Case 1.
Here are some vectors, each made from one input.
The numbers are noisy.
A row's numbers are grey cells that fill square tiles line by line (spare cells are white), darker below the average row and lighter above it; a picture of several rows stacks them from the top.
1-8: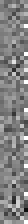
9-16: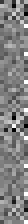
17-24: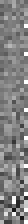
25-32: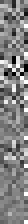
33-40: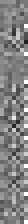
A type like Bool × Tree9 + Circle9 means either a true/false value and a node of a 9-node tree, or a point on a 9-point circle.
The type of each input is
Line5.
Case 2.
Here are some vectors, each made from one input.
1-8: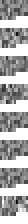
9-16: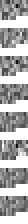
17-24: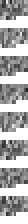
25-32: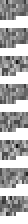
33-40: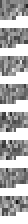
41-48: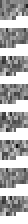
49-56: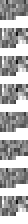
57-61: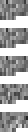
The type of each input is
Line7.
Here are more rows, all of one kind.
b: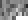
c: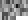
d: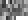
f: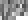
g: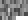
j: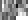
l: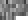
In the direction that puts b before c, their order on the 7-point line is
d, g, l, b, f, c, j.
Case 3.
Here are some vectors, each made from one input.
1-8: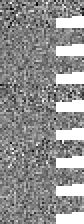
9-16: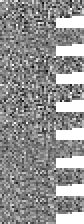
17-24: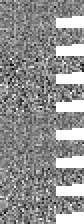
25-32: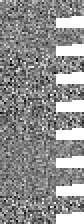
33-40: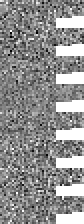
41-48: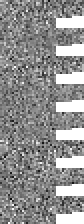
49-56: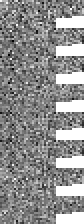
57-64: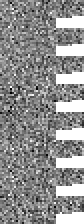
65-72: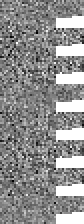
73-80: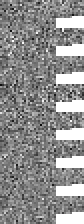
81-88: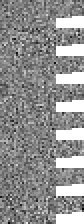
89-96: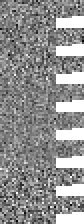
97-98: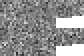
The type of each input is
Line4 × Line8.
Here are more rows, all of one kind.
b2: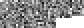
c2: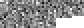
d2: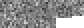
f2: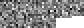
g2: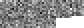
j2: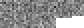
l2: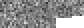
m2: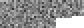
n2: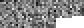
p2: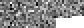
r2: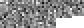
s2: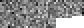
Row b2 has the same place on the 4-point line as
c2 and r2.
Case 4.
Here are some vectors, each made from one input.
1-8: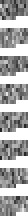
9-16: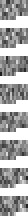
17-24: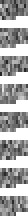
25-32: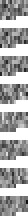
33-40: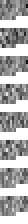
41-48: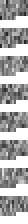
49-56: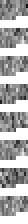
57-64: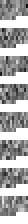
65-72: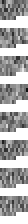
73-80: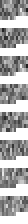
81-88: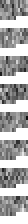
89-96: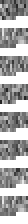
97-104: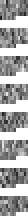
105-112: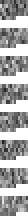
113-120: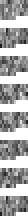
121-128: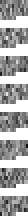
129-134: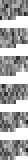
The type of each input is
Circle15.
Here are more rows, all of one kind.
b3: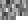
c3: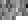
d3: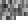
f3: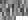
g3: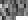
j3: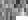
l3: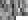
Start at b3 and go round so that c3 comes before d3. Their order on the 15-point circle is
b3, c3, d3, l3, f3, g3, j3.
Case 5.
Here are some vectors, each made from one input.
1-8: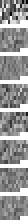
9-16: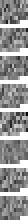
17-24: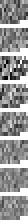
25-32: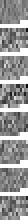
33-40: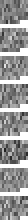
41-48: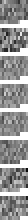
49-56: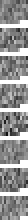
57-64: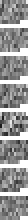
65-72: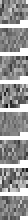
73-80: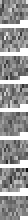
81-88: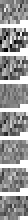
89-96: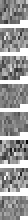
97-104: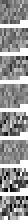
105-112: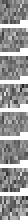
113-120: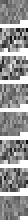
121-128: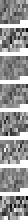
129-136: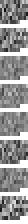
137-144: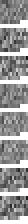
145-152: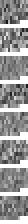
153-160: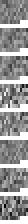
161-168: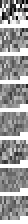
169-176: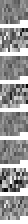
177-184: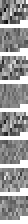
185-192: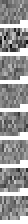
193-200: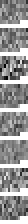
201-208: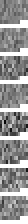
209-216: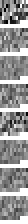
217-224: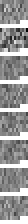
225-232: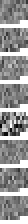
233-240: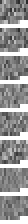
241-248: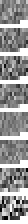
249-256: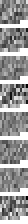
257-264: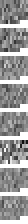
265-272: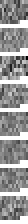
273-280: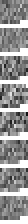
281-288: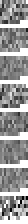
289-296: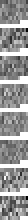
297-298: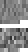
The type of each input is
Line6.
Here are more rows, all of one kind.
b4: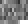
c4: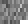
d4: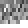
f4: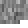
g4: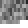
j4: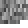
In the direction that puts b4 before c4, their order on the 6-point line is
b4, g4, c4, j4, f4, d4.
